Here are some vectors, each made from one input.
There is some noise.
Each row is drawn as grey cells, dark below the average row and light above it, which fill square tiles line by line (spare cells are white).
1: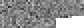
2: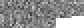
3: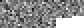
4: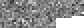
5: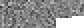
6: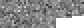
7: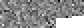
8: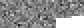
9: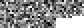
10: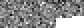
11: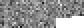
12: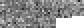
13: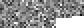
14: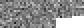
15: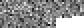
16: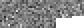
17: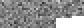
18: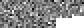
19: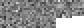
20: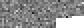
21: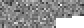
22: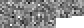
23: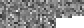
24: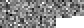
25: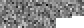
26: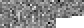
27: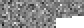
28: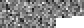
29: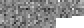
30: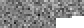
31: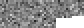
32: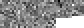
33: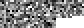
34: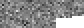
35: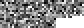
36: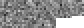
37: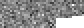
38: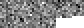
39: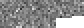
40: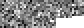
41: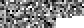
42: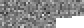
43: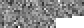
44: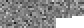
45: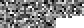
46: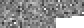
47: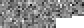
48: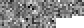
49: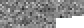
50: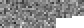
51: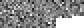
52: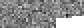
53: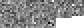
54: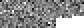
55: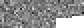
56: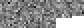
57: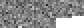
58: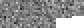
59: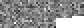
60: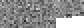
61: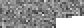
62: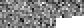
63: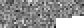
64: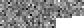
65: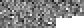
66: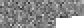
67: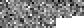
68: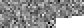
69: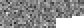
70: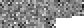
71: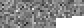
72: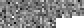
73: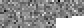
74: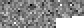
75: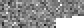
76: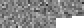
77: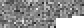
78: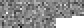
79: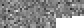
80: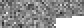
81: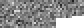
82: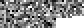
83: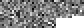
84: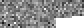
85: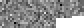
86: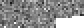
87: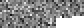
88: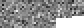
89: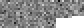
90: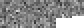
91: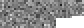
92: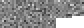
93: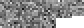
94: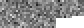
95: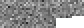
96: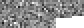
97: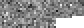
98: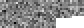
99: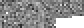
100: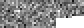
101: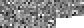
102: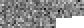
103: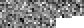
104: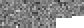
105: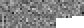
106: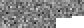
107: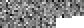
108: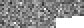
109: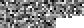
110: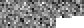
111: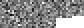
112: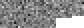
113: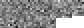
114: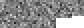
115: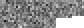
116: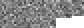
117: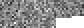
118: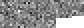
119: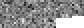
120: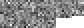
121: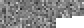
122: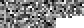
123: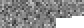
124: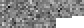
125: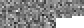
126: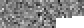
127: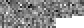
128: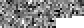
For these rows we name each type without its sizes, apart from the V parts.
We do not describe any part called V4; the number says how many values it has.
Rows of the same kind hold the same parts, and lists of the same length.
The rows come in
4 kinds.
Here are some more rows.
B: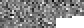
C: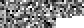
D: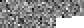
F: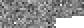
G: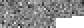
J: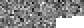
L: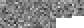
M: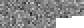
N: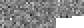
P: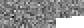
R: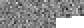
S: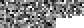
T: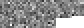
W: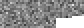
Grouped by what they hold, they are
B, D, J
C, S
F, G
L, M, N, P, R, T, W

